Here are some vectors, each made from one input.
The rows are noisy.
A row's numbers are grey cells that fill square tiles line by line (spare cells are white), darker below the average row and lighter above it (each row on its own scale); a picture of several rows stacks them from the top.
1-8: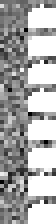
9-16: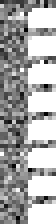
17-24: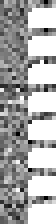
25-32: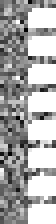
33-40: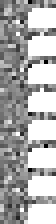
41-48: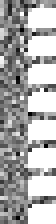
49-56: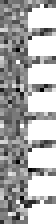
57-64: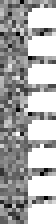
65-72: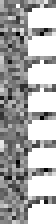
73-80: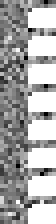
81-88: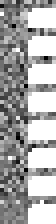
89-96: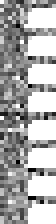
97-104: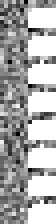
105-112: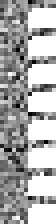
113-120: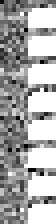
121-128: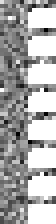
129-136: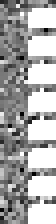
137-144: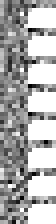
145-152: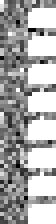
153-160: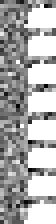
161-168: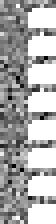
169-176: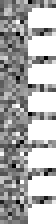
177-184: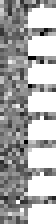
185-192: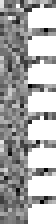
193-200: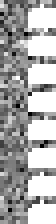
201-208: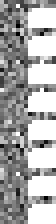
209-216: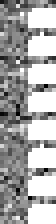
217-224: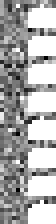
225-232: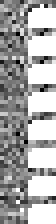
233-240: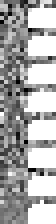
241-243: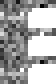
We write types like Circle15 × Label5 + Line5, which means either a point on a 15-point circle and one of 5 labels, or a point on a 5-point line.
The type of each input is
(Circle17 + Unit) × Label8 + Line8.
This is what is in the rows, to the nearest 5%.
About 80% of them hold one of 8 labels, together with either a point on a 17-point circle, or a fixed value. The rest hold a point on an 8-point line.
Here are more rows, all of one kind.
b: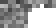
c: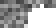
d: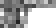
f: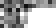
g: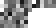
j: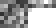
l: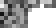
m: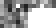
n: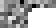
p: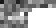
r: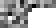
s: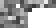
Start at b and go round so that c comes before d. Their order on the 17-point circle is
b, c, f, d, j, p, n, r, g, l, m, s.
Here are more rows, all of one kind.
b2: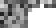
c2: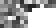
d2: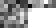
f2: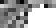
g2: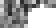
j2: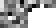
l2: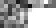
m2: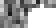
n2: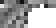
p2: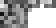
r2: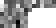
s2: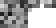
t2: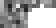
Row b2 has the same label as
d2, l2, p2 and s2.
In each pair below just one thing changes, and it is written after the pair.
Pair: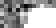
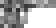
the place on the 17-point circle
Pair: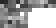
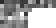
the place on the 17-point circle
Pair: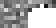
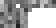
the label
